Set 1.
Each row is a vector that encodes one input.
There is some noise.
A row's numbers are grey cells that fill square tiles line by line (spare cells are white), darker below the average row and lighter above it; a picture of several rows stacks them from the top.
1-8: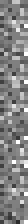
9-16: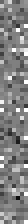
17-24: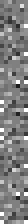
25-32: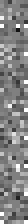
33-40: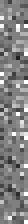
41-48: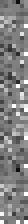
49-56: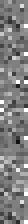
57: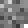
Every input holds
a point on a 10-point circle.
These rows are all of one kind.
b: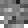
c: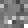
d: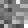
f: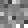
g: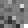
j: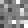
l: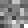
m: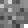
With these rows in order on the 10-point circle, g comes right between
d and m.
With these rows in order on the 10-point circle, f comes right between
b and l.
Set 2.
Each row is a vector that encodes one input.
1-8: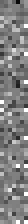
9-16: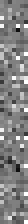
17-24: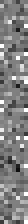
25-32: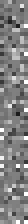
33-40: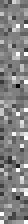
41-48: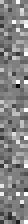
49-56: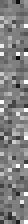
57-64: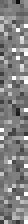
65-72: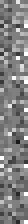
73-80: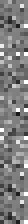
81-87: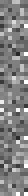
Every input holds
a point on a 10-point circle.
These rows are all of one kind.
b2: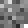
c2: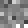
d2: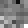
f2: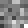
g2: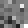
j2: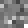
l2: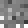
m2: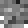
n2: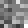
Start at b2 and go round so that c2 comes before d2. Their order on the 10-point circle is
b2, g2, n2, f2, c2, l2, m2, d2, j2.
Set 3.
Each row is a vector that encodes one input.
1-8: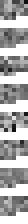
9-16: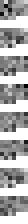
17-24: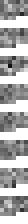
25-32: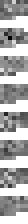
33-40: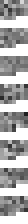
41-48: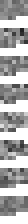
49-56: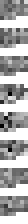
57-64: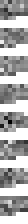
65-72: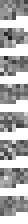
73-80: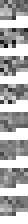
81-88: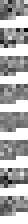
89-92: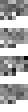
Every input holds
a node of a 12-node tree.
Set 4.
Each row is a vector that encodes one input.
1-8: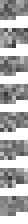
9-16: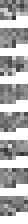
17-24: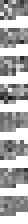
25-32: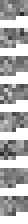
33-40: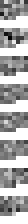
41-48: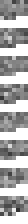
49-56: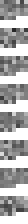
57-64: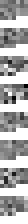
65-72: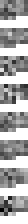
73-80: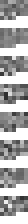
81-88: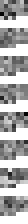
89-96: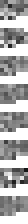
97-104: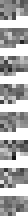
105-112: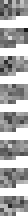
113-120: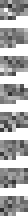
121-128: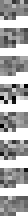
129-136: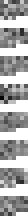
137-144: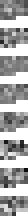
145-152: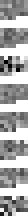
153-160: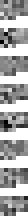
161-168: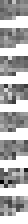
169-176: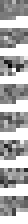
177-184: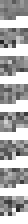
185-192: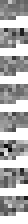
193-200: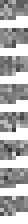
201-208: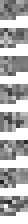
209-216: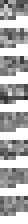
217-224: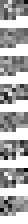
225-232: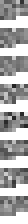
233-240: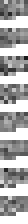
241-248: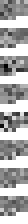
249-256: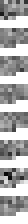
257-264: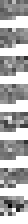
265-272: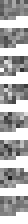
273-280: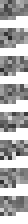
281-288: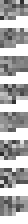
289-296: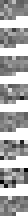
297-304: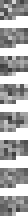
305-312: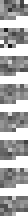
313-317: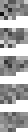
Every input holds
a node of a 12-node tree.
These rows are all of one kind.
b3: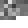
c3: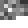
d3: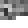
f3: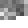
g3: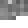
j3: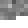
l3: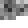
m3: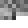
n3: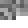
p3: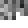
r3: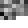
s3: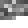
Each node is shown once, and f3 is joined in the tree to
j3.
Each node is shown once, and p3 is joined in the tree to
n3.
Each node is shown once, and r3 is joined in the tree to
c3.
